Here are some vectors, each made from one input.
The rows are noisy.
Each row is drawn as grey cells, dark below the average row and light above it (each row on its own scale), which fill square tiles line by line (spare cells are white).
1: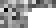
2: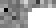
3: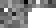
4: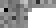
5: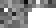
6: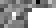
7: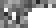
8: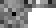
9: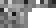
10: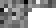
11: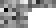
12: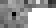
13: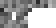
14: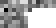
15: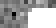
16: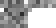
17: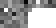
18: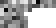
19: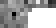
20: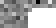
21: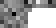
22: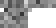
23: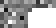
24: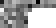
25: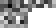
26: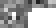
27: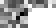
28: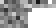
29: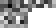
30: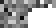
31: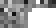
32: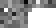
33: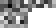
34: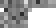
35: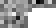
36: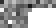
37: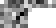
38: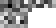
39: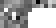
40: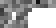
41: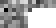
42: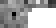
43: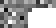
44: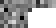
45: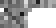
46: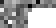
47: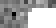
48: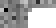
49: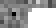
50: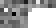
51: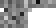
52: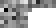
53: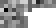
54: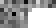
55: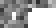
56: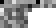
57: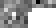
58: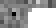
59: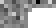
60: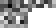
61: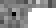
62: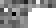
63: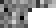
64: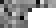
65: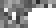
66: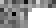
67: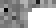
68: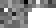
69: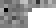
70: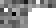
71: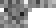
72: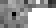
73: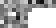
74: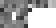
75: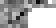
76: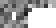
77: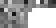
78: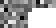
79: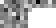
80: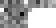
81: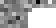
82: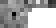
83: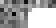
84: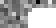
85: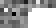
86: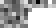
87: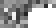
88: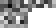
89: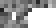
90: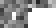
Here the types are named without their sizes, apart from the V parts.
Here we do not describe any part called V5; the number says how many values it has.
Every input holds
a list of items, each a true/false value and a value of V5.
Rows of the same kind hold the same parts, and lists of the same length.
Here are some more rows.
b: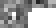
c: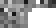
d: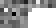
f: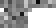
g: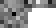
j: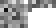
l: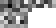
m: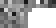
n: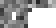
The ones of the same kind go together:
b, f, j, n
c, d, g, m
l

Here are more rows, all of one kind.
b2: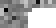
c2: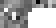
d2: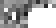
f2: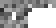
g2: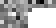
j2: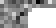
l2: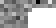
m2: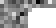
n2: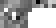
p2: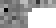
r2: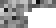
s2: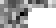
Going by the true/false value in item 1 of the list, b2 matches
p2 and r2.
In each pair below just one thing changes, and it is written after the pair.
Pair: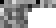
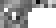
the true/false value in item 1 of the list
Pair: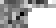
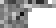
the true/false value in item 2 of the list
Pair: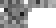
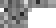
the true/false value in item 2 of the list
